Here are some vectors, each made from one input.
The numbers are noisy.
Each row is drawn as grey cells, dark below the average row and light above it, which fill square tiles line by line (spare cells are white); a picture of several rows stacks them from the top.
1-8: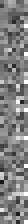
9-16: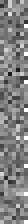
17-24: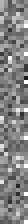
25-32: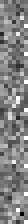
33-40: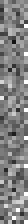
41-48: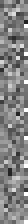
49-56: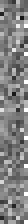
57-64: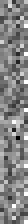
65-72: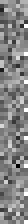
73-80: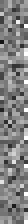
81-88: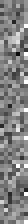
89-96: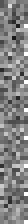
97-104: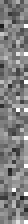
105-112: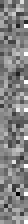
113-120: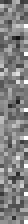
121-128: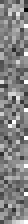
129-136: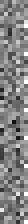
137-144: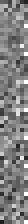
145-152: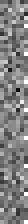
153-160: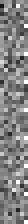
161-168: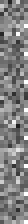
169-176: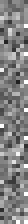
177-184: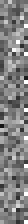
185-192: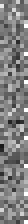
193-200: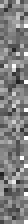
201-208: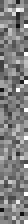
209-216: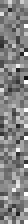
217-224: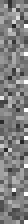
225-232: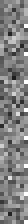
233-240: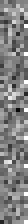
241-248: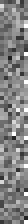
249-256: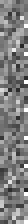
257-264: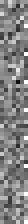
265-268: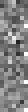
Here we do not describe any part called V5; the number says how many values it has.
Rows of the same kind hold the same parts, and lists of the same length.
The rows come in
2 kinds.
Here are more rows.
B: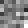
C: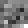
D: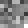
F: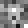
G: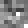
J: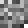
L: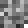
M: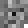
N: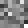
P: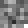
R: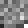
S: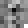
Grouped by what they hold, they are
B, D, F, S
C, G, J, L, M, N, P, R

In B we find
three true/false values and a value of V5.
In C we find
a node of a 17-node tree and three true/false values.
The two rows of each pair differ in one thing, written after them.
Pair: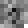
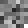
one of the three true/false values
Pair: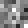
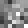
the value of V5
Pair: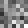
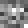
the value of V5
